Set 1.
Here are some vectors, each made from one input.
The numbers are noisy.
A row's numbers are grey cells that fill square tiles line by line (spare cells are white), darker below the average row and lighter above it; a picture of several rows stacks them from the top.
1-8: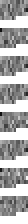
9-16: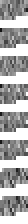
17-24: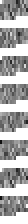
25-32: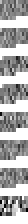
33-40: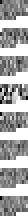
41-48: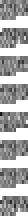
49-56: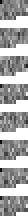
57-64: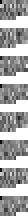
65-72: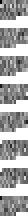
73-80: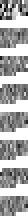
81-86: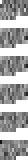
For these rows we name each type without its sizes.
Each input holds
a list of points on a line.
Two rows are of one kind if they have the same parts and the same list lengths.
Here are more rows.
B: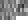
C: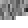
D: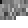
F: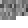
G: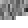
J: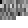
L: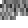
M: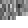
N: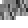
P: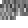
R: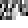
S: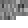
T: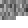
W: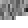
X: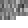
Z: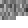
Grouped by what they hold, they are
B, D, F, L, P, S, T, X, Z
C, G, J, M, N, W
R

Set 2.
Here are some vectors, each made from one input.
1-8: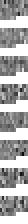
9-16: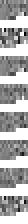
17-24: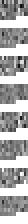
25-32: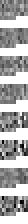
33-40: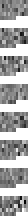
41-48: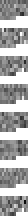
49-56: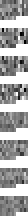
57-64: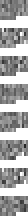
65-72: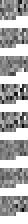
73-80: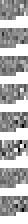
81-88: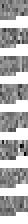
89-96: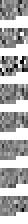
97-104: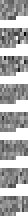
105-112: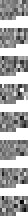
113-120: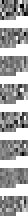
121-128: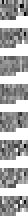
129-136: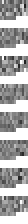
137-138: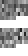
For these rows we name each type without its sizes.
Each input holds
a point on a line and a true/false value.
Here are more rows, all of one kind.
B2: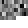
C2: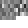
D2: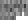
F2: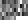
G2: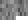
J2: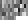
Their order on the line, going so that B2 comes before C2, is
D2, B2, G2, J2, C2, F2.
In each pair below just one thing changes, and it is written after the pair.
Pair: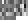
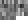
the true/false value
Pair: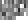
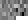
the place on the line
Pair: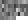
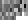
the place on the line
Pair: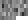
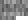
the true/false value
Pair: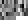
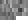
the place on the line
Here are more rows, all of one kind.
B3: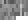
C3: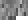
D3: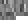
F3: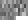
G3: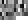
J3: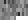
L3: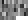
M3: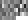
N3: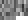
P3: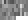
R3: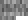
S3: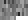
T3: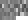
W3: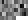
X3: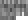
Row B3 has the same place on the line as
M3, N3, P3 and T3.
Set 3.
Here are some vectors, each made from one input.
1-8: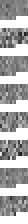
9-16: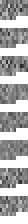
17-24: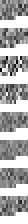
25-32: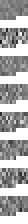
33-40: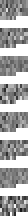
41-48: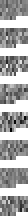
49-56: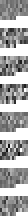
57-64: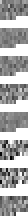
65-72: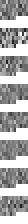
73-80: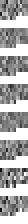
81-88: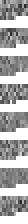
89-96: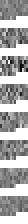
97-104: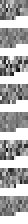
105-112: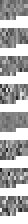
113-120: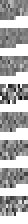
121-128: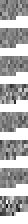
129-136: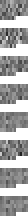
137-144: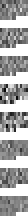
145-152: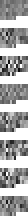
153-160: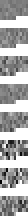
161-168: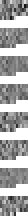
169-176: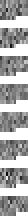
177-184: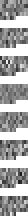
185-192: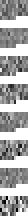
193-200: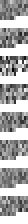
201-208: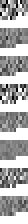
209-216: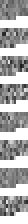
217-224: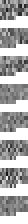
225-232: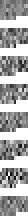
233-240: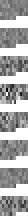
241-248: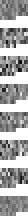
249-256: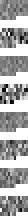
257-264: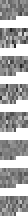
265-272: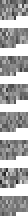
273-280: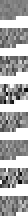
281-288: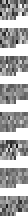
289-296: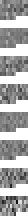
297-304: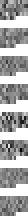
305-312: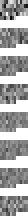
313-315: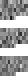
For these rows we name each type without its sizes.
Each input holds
either a fixed value, or a node of a tree and a true/false value.
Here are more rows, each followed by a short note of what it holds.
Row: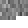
a node of a tree and a true/false value
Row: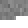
a node of a tree and a true/false value
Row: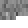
a node of a tree and a true/false value
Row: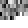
a node of a tree and a true/false value
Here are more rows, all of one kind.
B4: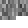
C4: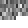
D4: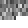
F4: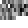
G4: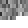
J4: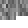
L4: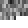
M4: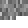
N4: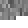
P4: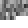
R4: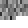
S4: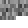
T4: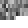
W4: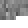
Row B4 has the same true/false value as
G4, J4 and R4.
